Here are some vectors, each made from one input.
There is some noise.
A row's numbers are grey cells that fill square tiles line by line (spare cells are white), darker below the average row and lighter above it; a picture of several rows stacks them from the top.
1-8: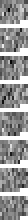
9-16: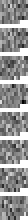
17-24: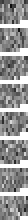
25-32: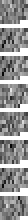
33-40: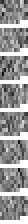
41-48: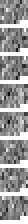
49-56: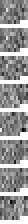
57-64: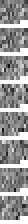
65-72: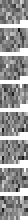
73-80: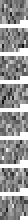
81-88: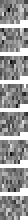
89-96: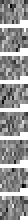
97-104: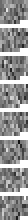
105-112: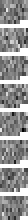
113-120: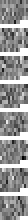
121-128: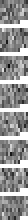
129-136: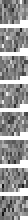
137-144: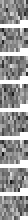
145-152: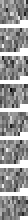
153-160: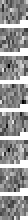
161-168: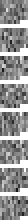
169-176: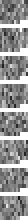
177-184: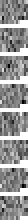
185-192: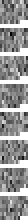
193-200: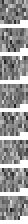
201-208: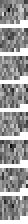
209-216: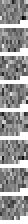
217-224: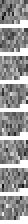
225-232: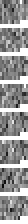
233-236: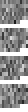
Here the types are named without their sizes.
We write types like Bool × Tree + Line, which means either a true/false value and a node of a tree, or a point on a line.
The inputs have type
Label + Tree.
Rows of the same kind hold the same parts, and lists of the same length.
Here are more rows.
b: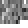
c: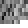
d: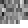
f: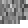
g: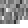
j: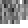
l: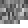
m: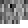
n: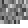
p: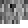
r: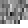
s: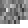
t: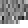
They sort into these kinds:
b, f, g, n, r, s, t
c, d, j, l, m, p

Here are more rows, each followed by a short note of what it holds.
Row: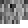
a label
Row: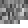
a label
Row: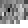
a label
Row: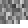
a label
